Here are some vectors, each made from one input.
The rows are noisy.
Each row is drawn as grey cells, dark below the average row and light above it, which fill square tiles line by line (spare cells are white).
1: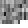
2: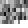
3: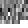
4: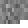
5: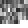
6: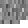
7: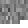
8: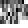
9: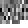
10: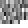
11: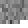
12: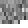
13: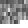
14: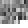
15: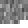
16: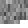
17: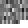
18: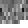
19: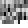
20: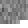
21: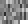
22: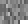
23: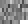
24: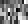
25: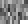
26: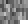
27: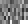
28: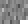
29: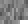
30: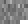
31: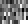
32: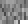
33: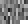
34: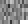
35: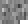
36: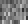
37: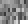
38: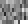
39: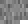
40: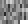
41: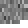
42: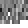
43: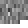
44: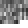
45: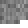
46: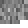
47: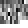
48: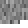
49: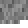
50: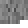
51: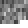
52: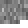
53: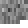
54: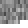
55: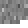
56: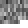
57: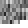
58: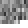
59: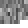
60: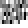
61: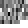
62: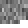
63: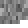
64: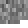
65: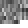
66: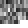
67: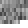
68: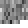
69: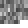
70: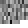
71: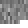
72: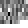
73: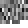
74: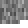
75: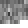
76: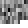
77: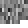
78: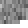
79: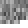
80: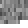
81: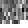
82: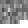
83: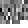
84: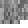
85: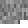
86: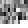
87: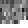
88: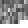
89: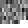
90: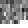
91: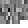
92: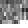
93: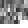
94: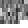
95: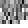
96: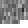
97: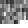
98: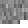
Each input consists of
a point on a 9-point circle and a point on a 7-point line, together with either a point on a 9-point circle, or a fixed value.
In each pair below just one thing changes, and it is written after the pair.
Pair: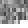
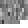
the place on one of the two 9-point circles
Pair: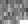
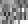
the place on the 7-point line
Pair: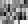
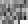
the place on one of the two 9-point circles
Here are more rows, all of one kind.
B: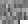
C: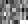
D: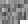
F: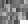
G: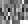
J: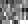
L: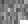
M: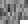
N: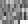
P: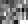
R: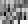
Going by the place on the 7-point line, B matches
C, D, J and N.
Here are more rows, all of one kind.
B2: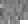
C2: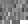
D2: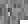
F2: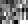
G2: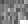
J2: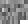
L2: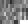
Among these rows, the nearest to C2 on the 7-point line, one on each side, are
F2 and J2.
